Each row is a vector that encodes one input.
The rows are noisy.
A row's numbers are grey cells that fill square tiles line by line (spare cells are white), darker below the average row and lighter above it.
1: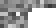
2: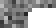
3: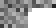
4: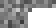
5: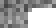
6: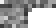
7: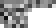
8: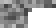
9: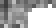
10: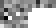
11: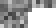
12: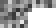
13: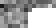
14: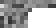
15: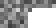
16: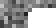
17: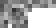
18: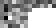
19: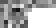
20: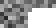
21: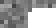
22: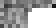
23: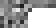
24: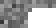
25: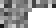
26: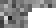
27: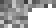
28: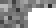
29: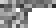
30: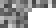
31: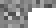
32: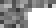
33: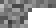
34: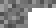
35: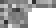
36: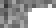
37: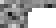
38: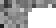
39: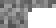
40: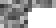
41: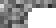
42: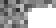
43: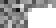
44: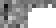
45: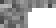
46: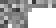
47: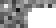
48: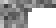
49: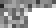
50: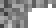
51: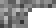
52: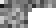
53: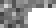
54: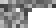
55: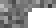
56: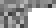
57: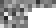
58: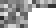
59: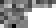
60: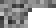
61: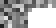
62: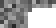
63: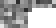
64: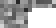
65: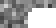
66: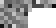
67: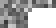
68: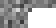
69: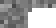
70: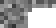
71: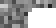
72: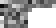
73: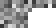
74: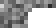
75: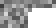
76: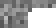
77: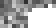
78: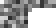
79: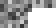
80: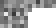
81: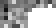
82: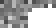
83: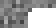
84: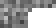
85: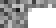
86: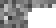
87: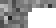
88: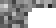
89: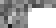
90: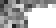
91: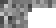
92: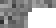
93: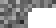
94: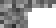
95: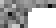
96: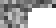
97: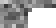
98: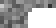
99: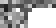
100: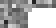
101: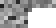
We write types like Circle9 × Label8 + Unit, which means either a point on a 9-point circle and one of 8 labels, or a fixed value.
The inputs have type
(Circle11 + Unit) × Line7.
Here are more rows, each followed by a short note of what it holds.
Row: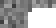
a point on a 7-point line
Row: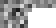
a point on an 11-point circle and a point on a 7-point line
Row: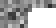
a point on an 11-point circle and a point on a 7-point line
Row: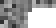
a point on a 7-point line
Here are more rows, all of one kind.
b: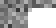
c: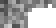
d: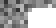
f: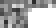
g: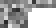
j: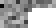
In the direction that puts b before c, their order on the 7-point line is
b, f, g, d, c, j.
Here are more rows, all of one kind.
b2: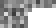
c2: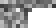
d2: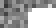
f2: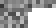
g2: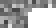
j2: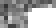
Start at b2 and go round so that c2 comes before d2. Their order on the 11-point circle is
b2, f2, c2, j2, d2, g2.
